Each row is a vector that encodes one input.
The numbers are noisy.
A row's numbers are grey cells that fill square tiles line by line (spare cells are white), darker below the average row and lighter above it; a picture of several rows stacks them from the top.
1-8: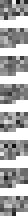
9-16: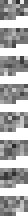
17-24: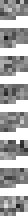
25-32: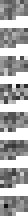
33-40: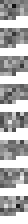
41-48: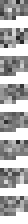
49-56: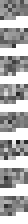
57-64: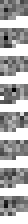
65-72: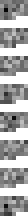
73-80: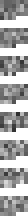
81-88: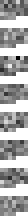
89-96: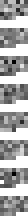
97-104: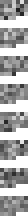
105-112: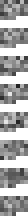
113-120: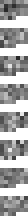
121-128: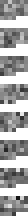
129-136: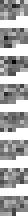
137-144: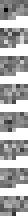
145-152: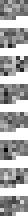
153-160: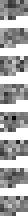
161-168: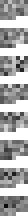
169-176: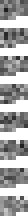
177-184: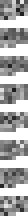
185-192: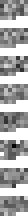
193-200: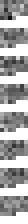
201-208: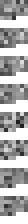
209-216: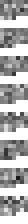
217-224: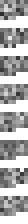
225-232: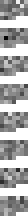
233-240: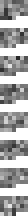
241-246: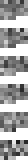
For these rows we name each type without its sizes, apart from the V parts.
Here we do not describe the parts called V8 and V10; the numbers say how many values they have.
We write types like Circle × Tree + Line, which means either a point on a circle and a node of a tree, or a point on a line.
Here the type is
List(Line) + (Tree + V8) × V10.
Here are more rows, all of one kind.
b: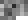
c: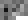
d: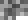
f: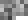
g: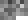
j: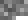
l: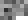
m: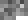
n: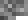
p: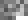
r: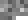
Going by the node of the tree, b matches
d, g and m.
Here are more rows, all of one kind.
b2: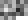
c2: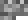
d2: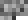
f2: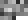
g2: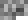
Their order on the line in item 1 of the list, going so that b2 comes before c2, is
b2, g2, c2, d2, f2.
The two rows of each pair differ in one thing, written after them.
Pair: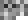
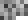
the value of V10
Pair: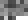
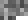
the value of V10
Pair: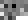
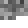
the value of V10
